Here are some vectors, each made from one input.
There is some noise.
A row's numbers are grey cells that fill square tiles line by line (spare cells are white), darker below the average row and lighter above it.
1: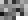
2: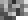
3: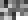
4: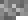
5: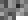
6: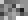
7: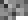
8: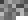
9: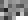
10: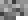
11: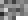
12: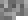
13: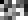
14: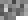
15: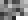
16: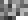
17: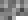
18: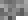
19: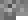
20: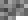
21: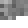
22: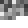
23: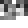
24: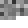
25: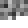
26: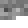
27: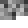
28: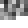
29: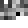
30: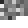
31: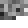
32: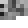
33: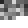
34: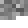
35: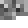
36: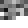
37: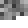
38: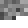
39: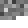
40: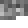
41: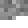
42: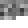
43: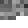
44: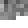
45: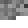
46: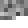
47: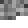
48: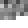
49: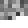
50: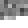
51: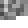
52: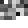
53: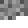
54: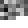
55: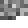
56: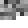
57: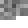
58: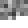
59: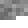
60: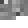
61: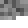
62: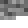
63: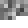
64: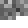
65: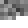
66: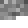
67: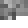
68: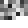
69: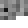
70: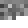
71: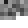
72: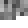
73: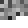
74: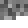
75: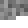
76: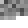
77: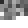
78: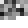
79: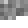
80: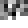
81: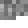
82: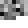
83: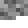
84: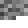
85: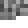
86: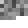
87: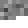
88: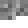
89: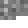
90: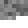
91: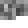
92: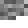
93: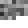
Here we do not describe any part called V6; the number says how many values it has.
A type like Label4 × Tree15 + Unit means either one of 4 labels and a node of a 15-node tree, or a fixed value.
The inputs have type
Label5 × (Line4 + V6).
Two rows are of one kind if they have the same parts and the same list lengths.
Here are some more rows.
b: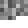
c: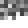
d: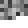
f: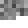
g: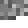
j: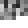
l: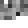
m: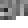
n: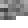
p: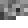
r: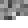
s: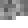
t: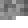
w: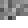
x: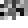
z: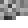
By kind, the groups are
b, c, d, l, r, s, t, w, x
f, g, j, m, n, p, z

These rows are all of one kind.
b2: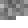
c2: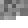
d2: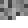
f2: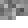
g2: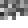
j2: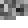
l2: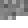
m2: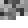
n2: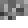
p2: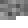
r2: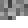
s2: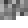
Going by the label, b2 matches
m2 and s2.
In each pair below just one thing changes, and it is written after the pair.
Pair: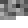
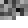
the place on the 4-point line
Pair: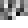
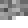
the place on the 4-point line
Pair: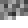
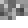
the label
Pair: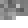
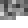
the label
